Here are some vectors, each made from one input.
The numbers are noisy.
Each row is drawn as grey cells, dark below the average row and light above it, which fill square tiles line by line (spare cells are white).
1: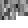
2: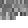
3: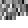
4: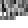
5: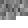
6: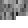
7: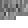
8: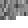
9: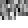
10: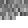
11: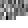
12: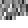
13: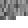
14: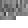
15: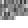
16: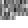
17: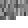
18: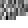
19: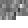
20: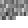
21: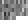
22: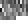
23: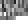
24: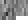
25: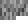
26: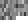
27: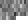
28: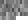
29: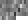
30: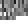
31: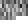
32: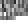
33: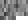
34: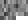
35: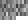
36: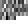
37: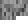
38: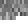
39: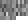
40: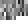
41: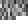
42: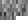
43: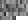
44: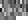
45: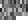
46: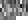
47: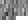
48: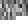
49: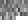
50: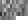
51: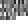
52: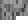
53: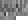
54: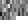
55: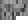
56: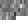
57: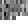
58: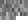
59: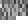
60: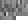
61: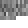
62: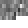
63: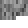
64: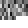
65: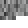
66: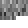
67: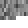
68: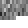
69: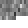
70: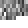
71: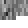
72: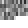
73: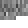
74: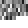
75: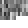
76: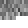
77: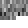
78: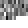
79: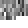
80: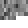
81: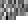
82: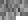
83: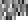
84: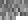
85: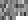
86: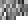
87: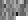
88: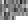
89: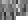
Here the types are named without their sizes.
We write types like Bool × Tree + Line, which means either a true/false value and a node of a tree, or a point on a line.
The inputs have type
Line + Tree.
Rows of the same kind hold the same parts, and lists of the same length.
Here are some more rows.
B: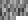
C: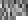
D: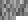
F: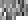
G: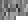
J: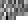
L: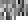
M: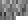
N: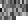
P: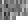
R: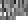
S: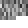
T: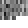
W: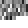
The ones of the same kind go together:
B, D, G, M, P, T
C, F, J, L, N, R, S, W

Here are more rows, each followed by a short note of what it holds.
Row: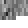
a node of a tree
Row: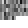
a node of a tree
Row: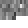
a node of a tree
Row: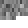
a node of a tree
